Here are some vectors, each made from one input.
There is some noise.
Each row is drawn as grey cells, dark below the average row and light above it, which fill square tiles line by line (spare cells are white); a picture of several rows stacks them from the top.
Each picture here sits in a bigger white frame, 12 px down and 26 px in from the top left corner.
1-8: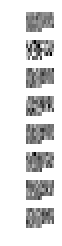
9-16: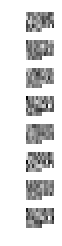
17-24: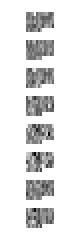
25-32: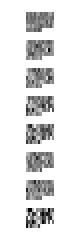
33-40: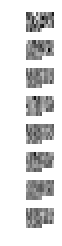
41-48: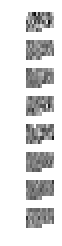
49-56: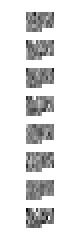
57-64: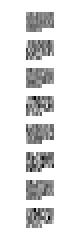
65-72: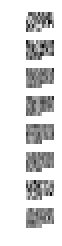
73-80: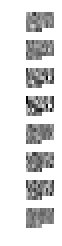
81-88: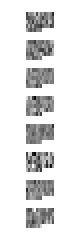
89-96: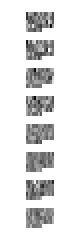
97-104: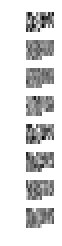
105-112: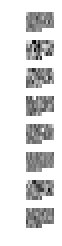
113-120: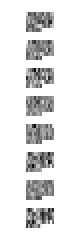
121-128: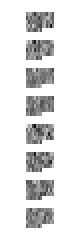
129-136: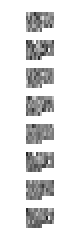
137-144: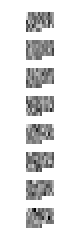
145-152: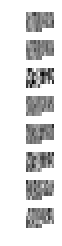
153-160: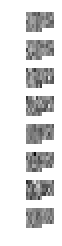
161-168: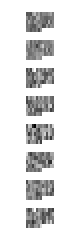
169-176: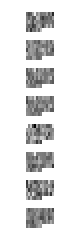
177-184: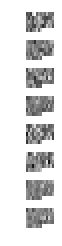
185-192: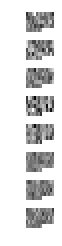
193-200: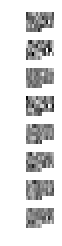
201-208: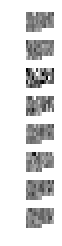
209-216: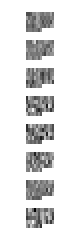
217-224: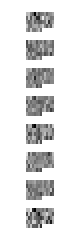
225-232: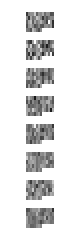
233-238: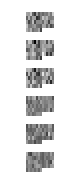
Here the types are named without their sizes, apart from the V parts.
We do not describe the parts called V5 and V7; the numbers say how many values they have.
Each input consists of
a node of a tree, together with either a point on a line, a true/false value and a value of V5, or a value of V7.
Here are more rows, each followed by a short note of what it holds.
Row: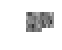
a point on a line, a node of a tree, a true/false value and a value of V5
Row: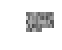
a node of a tree and a value of V7
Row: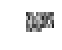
a node of a tree and a value of V7
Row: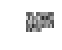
a node of a tree and a value of V7
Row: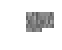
a point on a line, a node of a tree, a true/false value and a value of V5
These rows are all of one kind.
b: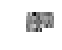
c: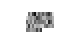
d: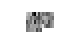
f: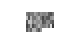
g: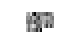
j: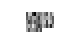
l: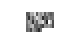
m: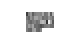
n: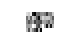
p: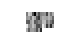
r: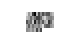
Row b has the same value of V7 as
c, g, l and n.
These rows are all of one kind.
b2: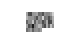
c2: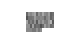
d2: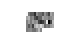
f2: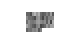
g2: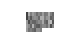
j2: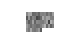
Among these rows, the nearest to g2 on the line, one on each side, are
c2 and d2.
